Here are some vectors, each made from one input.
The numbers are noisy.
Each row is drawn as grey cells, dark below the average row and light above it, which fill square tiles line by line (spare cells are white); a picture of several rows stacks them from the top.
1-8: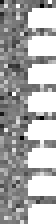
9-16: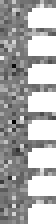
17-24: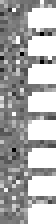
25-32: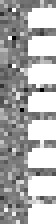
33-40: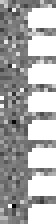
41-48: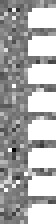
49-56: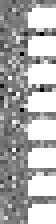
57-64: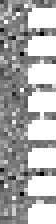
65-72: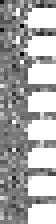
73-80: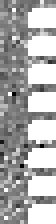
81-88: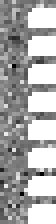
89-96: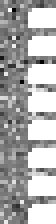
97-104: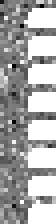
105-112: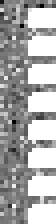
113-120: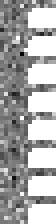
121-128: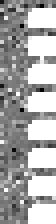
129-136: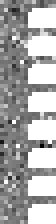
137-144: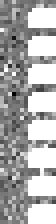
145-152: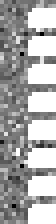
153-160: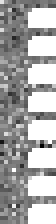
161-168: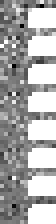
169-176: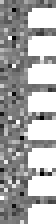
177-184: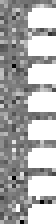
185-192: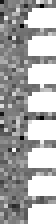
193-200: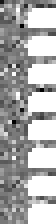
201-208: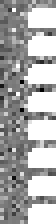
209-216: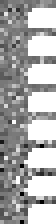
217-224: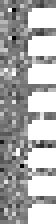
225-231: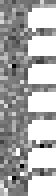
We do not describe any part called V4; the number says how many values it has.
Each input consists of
either a true/false value and a value of V4, or a list of up to three points on a 6-point line.
